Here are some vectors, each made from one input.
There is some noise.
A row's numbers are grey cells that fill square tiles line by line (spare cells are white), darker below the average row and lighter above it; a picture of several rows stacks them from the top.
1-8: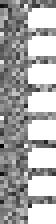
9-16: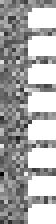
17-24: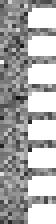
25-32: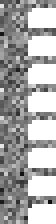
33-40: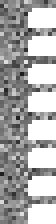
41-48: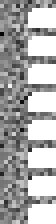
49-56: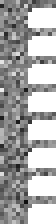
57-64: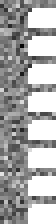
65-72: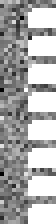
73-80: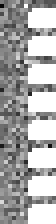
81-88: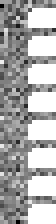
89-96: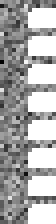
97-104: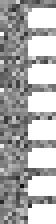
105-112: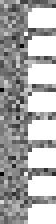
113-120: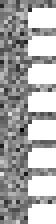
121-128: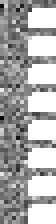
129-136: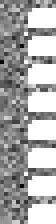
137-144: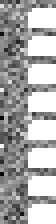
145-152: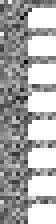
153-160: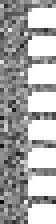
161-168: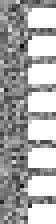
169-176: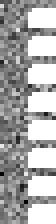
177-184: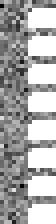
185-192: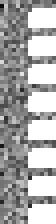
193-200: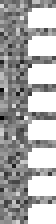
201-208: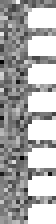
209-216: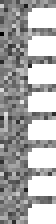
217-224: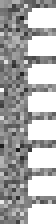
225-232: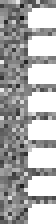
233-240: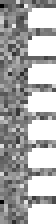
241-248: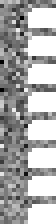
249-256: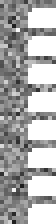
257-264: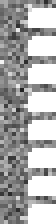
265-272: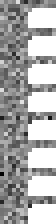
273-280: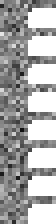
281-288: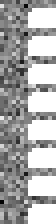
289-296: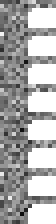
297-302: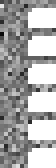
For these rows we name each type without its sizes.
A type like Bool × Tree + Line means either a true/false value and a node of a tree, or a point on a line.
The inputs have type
Bool × List(Line) + Label × Label.
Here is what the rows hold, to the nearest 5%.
About 50% of them hold two labels. The rest hold a true/false value, together with a list of points on a line.
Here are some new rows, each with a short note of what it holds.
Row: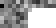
two labels
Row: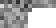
a true/false value, together with a list of two items
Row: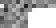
a true/false value, together with a list of two items
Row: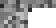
a true/false value, together with the empty list
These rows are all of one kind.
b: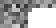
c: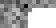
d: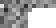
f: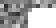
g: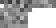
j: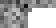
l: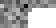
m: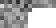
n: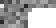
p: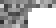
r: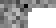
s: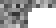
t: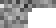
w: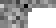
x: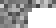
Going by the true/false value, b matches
f, p, s and x.
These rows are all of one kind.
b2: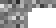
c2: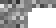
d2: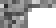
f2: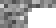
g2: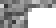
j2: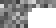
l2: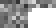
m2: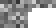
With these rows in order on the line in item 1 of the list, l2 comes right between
j2 and m2.
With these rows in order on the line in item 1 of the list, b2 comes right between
c2 and m2.
